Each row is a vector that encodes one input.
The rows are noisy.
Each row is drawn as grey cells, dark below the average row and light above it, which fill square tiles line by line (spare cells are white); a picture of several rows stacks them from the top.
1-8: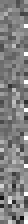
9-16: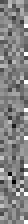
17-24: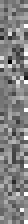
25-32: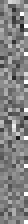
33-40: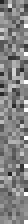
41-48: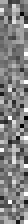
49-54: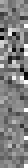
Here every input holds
either a point on a 6-point line, or a node of an 8-node tree.
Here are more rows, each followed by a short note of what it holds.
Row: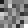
a point on a 6-point line
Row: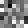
a node of an 8-node tree
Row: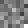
a point on a 6-point line
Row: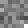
a node of an 8-node tree
